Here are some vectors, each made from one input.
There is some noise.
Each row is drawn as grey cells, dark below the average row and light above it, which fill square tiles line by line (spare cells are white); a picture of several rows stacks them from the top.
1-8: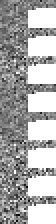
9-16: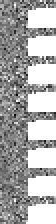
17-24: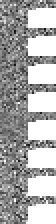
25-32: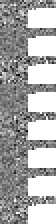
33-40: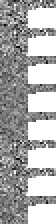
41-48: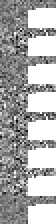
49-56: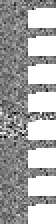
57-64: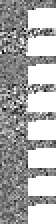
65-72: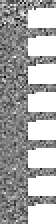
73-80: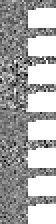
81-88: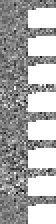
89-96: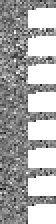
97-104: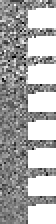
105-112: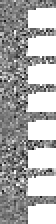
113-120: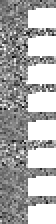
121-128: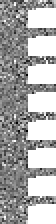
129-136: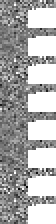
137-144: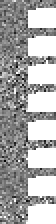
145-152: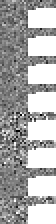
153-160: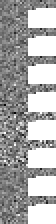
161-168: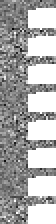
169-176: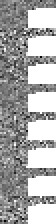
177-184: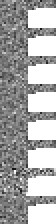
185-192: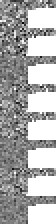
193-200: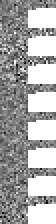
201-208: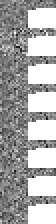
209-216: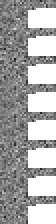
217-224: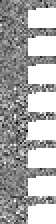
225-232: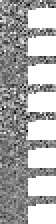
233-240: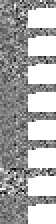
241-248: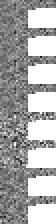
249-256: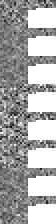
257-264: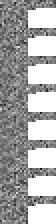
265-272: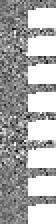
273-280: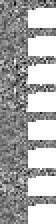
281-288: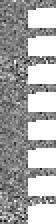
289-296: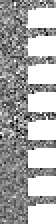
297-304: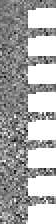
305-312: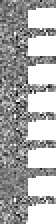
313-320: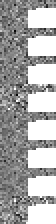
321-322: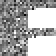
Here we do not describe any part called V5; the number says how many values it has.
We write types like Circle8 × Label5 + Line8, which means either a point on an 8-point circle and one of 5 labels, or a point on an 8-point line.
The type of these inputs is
Line6 × Line6 × Line6 × Line6 + V5.
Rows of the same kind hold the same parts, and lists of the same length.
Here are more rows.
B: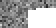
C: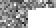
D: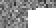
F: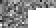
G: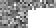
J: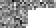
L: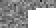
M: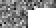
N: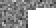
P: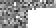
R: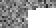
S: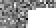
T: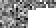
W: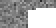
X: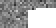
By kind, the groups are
B, D, F, L, M, N, R, W, X
C, G, J, P, S, T

